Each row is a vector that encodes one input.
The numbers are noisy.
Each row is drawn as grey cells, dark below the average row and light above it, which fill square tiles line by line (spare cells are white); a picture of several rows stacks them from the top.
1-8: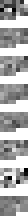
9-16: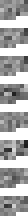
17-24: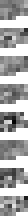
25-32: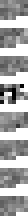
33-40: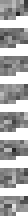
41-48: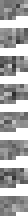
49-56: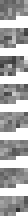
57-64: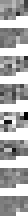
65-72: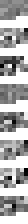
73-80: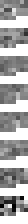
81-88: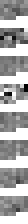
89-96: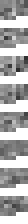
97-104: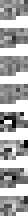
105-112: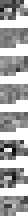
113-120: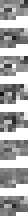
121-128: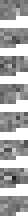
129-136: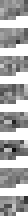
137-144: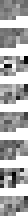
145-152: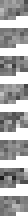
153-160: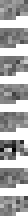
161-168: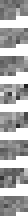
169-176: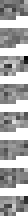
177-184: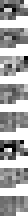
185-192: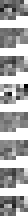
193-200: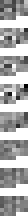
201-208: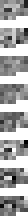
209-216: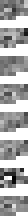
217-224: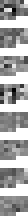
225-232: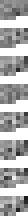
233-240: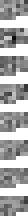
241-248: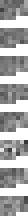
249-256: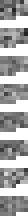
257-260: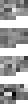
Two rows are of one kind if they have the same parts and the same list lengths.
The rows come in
3 kinds.
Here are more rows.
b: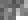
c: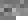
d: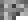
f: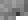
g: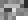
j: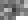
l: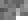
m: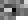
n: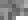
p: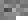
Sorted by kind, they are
b, c, g, l, p
d
f, j, m, n

